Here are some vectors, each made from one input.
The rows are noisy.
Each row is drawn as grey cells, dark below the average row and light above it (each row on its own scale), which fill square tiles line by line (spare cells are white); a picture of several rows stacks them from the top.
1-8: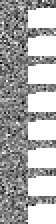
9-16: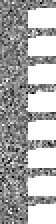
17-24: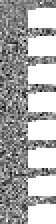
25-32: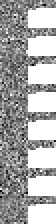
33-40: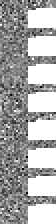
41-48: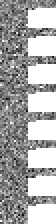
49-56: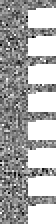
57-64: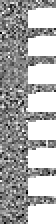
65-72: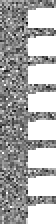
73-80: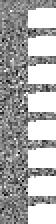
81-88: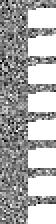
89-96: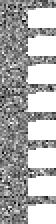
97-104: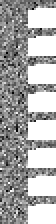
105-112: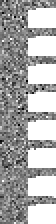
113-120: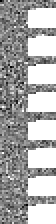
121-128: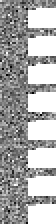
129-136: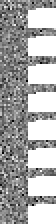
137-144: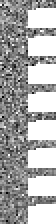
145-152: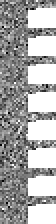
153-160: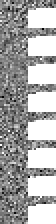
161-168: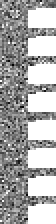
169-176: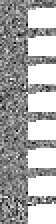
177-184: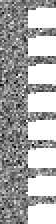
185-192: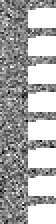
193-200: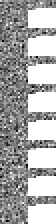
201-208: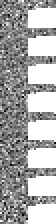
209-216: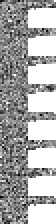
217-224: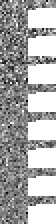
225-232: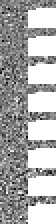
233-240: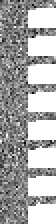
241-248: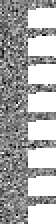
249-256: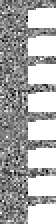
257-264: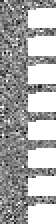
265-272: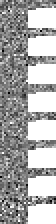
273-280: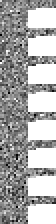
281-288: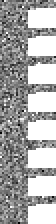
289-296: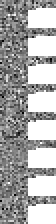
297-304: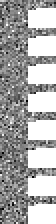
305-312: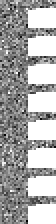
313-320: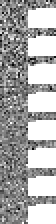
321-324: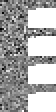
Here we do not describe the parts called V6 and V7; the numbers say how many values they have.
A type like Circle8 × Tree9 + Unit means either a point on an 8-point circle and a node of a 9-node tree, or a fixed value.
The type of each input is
(Bool × V6 + V7) × Tree8.
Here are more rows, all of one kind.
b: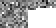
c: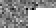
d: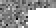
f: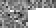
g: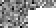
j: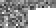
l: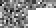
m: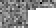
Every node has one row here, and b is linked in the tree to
j and m.
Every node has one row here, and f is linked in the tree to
d and j.
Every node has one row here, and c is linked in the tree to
g.
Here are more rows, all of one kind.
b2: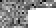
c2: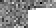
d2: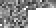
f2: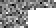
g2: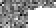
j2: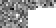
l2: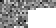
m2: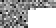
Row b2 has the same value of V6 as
d2 and l2.
